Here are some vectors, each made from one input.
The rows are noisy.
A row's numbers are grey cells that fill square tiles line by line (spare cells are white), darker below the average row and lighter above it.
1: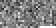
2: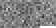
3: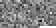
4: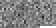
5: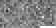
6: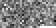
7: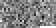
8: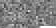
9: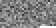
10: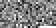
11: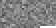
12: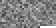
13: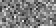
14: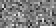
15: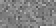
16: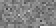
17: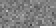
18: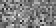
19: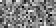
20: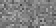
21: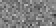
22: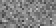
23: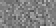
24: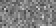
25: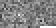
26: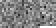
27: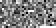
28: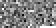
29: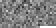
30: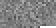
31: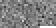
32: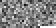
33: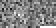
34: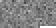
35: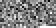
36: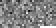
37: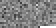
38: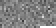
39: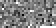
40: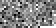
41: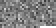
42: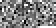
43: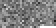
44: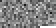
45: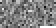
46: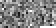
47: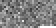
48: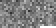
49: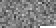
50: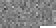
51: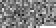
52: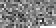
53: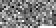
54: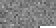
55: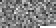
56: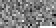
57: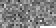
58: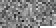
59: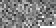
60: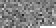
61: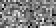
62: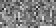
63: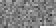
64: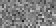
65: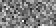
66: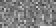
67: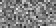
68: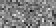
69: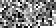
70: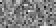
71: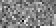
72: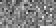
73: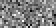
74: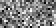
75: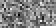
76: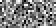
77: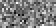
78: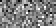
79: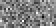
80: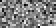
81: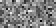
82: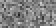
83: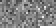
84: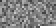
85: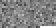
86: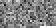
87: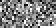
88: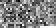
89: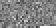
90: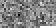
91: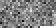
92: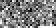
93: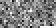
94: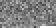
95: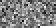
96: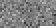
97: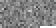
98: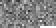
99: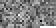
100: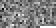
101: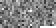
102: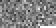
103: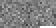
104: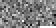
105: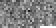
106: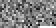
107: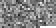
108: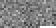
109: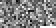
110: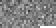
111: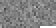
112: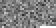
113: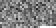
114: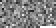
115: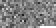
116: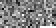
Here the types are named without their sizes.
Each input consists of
either a point on each of two lines, or a list of points on a circle.
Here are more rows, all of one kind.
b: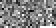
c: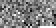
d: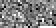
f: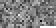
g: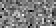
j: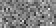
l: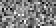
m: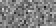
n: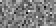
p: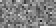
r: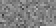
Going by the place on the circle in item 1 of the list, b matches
c, m, n and r.
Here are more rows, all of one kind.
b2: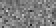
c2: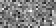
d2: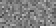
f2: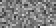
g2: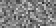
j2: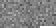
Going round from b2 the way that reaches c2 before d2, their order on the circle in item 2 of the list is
b2, f2, j2, c2, g2, d2.
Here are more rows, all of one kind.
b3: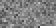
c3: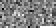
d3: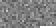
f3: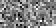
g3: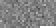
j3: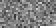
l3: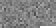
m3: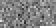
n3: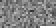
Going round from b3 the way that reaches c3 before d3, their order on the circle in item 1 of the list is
b3, f3, m3, n3, l3, c3, g3, d3, j3.
